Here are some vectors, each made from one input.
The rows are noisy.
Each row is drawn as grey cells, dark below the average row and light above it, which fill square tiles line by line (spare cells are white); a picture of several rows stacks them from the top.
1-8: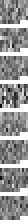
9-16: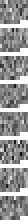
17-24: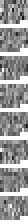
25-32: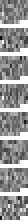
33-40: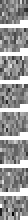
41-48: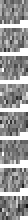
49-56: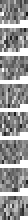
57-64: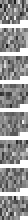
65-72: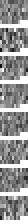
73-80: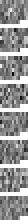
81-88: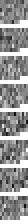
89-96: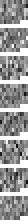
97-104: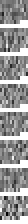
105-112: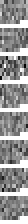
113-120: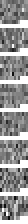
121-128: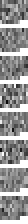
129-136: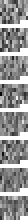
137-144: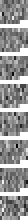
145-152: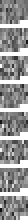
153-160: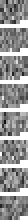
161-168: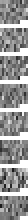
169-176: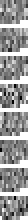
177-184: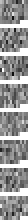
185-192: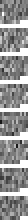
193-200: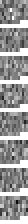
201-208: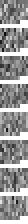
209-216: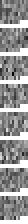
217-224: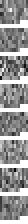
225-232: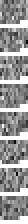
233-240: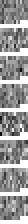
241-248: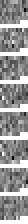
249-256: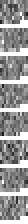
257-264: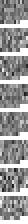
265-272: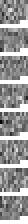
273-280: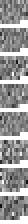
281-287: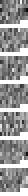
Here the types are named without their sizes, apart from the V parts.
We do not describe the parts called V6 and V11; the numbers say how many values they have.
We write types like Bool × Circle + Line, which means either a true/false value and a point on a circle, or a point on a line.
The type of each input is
Bool × (Tree + Unit) × V11 + Circle × List(V6).
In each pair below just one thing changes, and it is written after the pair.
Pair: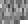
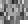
the value of V11
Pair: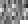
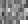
the node of the tree
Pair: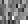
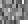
the true/false value
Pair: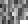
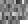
the true/false value
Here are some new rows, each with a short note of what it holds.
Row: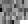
a point on a circle, together with a list of one item
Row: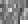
a node of a tree, a true/false value and a value of V11
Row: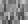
a node of a tree, a true/false value and a value of V11
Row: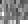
a point on a circle, together with a list of two items
